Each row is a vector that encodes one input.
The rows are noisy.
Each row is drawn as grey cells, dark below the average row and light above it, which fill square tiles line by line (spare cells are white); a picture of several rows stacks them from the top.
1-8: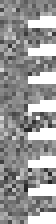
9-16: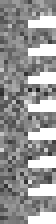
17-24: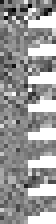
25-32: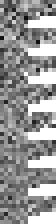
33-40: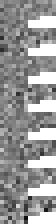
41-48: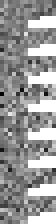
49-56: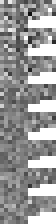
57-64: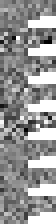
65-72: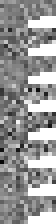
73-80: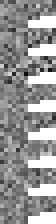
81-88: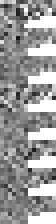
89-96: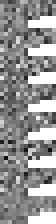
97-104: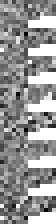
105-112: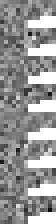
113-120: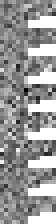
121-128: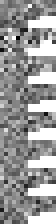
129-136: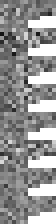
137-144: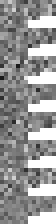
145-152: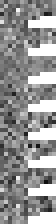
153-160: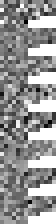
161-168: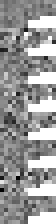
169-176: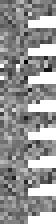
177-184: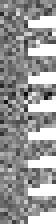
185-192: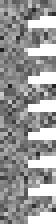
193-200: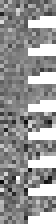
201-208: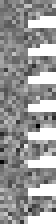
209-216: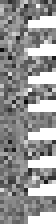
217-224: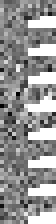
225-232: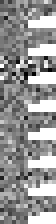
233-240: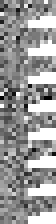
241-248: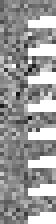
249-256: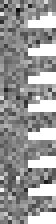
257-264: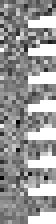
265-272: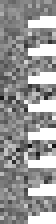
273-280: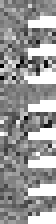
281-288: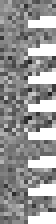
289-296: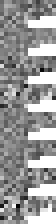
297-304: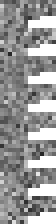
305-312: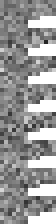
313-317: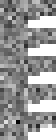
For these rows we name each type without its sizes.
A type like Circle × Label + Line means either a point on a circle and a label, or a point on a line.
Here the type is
Bool × Circle + List(Line).
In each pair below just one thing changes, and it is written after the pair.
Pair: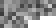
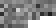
the true/false value
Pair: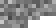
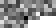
the true/false value
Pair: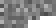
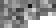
the true/false value
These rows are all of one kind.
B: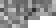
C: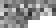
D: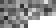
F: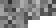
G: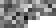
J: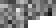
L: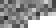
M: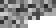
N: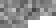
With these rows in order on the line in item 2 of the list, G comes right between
B and M.
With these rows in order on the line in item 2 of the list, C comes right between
D and N.
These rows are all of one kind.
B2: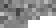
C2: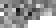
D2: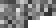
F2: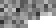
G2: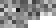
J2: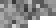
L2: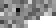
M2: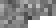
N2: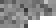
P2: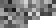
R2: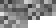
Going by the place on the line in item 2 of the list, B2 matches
J2 and P2.
